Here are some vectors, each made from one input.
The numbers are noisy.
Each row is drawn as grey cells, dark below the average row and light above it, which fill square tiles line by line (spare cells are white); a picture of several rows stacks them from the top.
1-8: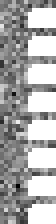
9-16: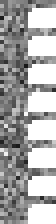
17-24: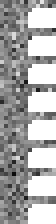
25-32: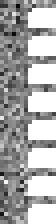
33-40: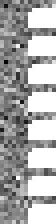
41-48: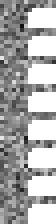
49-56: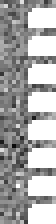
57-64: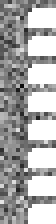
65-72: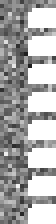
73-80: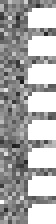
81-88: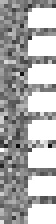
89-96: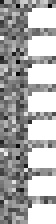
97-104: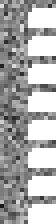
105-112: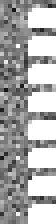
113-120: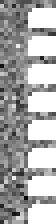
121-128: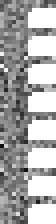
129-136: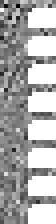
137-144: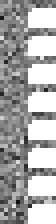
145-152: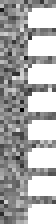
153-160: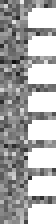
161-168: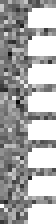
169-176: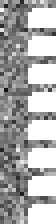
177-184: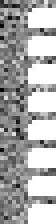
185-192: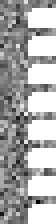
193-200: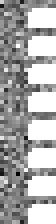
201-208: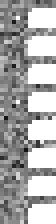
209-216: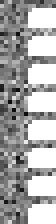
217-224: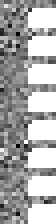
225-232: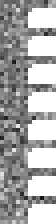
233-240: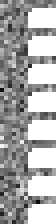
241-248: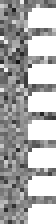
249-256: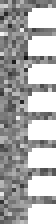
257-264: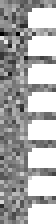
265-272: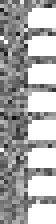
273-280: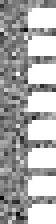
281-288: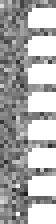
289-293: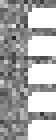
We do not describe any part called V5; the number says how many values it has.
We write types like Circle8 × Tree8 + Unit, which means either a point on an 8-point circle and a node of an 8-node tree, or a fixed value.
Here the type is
Label7 × Label12 × Line6 × V5.
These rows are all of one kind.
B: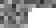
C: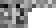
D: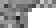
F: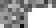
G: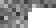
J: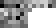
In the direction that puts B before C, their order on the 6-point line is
G, B, F, D, C, J.
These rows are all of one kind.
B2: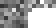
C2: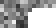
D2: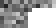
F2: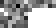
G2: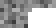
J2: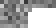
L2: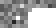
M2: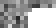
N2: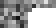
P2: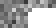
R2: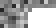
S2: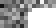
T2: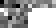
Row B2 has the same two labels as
L2, P2 and S2.
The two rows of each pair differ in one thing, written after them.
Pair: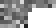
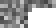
the value of V5
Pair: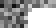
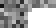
one of the two labels
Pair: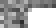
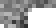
one of the two labels
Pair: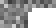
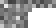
the value of V5
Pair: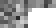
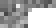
the place on the 6-point line
